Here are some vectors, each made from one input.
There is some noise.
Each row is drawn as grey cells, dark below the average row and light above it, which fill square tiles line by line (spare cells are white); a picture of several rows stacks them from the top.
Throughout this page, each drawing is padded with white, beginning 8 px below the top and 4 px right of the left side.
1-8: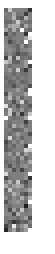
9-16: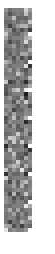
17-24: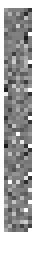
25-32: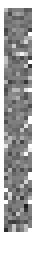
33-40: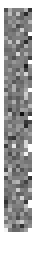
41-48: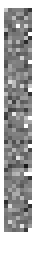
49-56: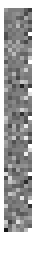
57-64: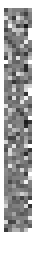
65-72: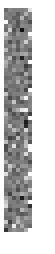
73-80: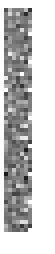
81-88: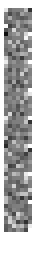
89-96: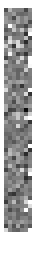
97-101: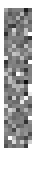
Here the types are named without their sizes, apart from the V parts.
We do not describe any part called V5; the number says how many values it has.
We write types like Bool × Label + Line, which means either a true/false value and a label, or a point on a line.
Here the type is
Bool × (Line + V5).
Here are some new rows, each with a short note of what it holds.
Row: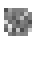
a point on a line and a true/false value
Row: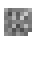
a point on a line and a true/false value
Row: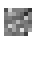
a true/false value and a value of V5
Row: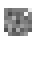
a point on a line and a true/false value
